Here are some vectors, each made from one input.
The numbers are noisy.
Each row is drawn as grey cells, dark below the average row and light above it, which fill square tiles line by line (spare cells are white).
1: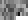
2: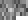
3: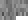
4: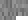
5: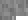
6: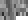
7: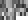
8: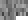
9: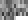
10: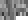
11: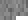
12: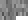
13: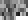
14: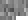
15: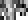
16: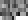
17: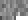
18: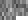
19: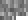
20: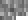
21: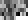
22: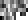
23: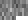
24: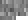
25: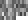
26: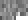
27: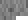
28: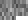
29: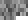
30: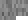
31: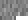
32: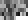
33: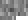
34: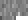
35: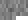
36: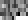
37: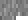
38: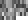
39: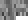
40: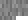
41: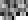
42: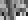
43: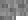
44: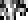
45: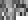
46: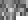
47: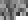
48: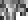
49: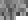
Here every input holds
a point on a 4-point line and a true/false value.
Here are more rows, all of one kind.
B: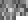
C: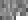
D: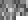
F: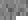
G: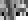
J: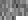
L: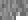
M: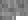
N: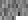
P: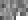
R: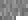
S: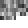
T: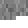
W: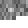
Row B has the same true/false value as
D, J, N and W.
